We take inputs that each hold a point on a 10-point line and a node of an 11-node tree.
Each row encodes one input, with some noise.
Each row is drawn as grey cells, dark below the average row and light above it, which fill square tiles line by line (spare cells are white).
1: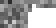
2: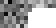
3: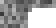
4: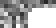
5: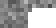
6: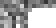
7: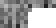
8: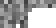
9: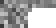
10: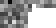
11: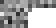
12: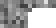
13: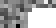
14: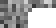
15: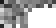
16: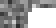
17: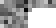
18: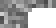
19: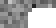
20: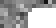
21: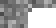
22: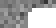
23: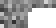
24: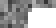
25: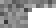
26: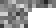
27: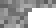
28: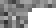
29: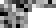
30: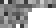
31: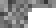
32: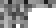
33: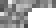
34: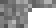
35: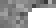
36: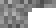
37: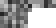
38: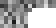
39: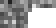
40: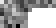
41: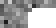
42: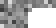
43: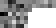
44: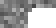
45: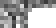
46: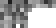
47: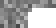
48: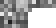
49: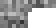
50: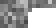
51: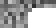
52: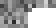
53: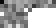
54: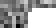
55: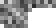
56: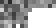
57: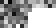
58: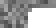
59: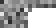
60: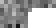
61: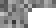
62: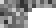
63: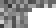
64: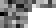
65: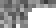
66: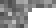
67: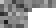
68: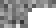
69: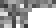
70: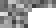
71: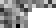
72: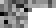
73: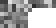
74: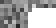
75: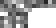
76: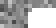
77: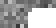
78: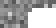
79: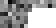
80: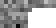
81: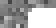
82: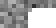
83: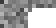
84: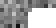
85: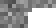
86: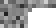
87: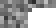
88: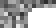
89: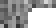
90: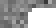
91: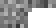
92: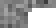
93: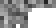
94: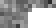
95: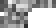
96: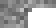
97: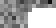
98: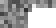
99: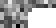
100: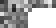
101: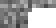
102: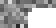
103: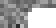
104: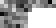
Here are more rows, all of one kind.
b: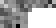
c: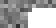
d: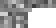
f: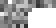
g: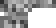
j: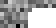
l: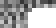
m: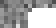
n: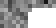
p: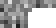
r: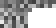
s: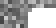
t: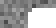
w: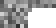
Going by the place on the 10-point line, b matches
c, j and w.
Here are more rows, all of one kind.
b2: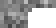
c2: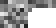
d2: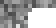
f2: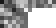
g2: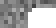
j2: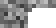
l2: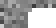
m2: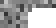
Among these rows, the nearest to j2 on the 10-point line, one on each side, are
g2 and l2.
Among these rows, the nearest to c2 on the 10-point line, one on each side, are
b2 and m2.
